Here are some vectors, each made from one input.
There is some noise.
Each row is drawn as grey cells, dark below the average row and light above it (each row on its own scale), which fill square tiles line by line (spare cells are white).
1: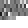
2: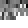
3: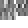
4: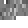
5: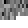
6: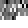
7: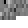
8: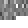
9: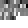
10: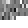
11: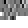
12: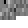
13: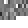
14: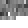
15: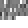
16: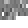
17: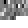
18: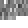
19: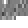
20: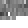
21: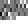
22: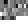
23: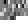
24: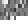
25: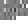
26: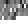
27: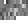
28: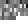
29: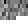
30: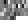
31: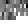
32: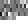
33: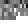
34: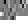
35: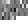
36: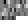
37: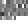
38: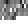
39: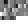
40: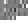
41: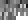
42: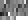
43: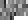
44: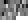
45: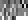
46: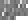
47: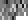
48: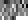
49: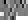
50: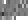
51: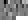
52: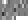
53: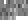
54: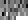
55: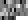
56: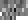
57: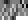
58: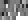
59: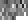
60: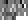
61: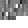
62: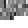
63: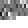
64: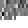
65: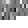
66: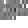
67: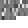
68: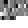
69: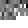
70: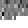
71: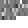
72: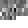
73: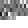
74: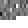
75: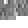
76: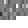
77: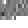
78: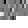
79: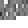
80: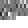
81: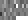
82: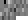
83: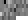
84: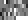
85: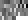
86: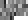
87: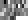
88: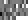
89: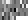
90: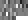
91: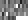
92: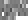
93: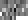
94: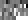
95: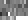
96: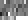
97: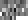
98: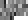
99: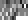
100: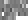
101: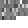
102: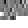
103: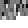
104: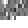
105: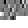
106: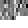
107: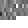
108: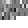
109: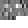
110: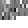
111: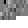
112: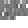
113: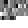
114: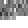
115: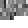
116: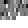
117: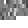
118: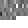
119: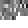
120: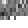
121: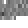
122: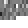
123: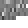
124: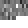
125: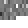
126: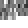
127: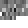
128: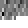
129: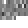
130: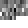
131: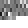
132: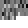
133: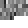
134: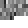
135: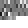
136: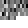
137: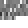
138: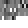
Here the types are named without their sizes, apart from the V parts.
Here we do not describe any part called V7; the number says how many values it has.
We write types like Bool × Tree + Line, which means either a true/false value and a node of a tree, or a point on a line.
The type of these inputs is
List(Bool × V7).
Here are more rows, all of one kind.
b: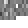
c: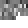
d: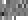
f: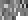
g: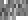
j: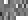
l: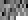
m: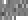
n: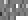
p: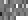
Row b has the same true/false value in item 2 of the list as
j and m.
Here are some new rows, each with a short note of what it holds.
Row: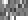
a list of two items
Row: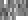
a list of two items
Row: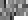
the empty list
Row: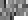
the empty list
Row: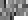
the empty list
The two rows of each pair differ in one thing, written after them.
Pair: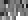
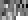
the true/false value in item 2 of the list
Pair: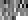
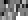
the value of V7 in item 1 of the list
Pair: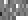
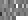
the value of V7 in item 2 of the list
